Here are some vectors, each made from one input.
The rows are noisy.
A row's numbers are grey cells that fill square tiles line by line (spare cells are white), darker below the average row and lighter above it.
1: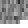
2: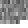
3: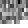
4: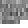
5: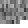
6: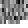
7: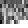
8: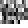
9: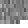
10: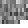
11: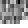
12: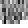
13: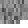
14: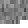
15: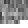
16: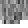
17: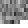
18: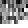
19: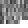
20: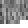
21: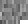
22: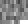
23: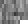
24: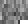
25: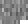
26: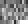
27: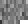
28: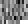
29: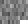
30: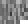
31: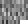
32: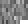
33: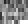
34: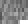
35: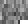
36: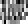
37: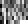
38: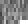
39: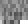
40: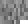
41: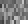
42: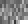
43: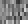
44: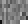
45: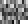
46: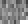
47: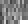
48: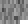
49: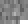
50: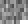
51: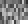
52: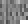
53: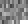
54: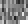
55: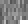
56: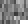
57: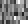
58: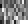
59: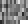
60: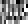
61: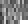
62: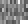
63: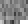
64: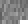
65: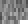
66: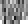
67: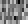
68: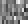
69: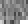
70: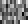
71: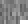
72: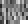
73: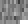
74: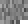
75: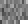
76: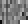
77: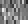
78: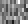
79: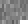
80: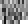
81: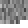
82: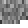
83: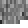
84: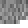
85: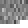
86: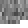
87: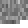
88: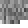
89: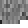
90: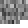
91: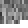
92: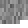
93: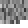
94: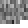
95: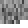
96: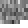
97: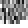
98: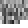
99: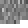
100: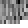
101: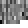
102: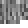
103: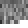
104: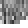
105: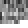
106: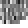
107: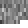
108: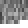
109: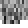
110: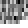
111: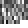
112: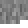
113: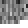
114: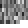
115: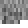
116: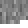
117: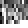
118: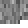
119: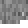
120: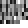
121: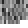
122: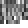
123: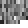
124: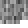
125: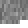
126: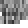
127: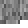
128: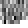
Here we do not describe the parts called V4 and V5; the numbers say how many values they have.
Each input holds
a value of V5, together with either one of 6 labels, or a true/false value and a value of V4.
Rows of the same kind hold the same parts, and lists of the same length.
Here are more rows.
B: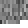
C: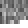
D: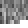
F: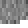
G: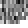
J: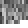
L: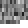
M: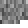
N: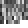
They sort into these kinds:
B, C, D, G, J, M, N
F, L

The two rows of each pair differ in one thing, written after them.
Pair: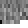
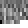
the value of V4
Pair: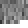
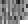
the true/false value
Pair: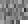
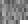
the value of V4
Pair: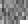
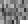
the value of V4
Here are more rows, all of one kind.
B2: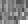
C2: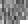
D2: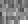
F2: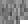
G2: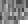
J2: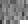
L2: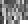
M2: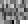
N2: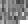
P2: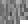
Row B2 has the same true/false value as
F2, L2 and N2.
